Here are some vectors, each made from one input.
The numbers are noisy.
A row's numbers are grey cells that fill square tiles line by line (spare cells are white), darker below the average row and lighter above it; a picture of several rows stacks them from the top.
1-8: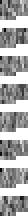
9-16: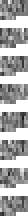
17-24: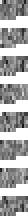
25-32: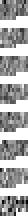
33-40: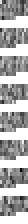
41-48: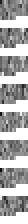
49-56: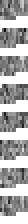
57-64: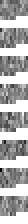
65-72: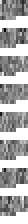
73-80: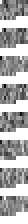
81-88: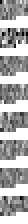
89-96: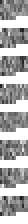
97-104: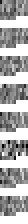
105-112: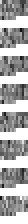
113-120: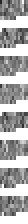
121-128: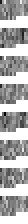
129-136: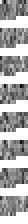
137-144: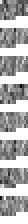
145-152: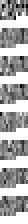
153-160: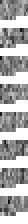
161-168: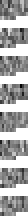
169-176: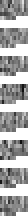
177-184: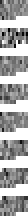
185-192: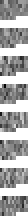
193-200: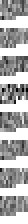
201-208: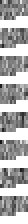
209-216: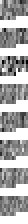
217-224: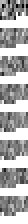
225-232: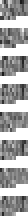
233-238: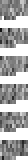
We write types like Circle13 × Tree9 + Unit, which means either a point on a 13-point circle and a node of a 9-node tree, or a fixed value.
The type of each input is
List2(Line5).
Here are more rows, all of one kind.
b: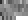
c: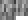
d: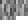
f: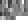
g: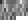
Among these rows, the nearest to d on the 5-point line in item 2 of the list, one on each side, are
b and c.
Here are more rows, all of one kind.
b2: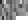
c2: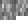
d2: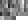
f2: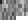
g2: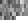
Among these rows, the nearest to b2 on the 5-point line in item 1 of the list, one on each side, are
d2 and f2.
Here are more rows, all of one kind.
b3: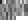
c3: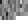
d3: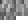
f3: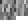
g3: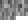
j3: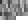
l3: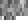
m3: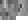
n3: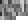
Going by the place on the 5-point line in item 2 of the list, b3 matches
c3, f3 and n3.
